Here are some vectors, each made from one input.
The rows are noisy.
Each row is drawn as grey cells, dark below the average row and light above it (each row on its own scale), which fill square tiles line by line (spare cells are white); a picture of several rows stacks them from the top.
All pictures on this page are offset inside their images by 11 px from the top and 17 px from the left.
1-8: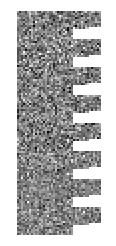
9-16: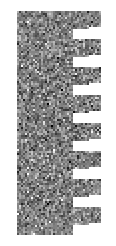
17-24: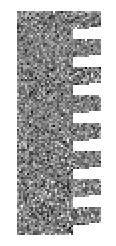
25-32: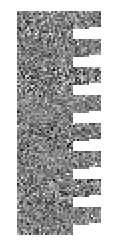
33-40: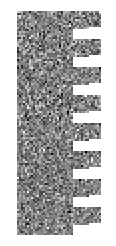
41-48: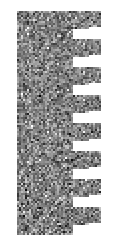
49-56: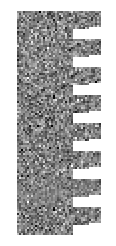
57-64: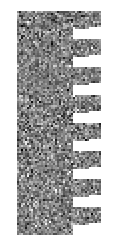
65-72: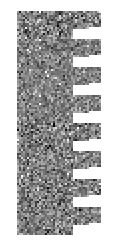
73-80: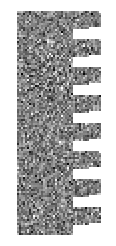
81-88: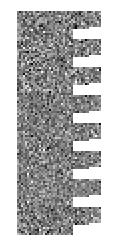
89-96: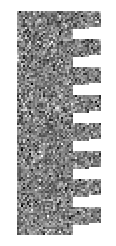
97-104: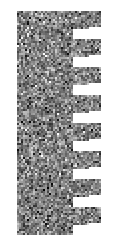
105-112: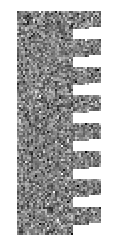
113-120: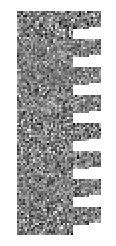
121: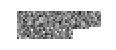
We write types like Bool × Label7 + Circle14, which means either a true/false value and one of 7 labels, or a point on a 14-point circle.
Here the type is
(Label8 + Line7) × Tree10.
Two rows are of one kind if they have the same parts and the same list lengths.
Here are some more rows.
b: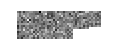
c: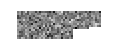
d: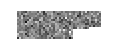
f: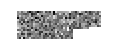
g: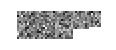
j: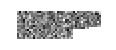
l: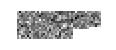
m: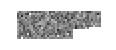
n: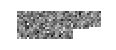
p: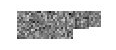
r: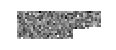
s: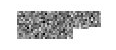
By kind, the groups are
b, c, d, f, g, j, m, n, p, r
l, s

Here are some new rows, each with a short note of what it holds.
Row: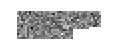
a point on a 7-point line and a node of a 10-node tree
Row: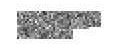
one of 8 labels and a node of a 10-node tree
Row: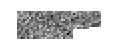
a point on a 7-point line and a node of a 10-node tree
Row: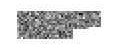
one of 8 labels and a node of a 10-node tree
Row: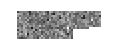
a point on a 7-point line and a node of a 10-node tree
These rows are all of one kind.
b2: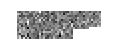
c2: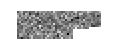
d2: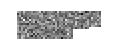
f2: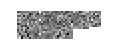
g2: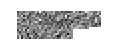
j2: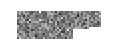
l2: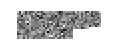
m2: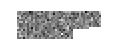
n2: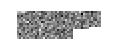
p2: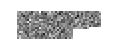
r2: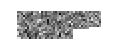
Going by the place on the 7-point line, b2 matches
d2, l2 and n2.
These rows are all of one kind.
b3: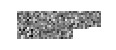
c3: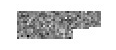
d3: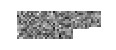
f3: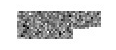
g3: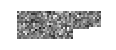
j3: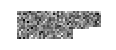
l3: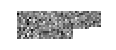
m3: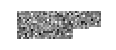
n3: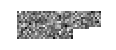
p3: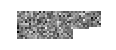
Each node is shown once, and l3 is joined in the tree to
b3 and m3.
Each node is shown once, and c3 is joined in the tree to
d3.
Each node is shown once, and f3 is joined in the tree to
d3 and p3.
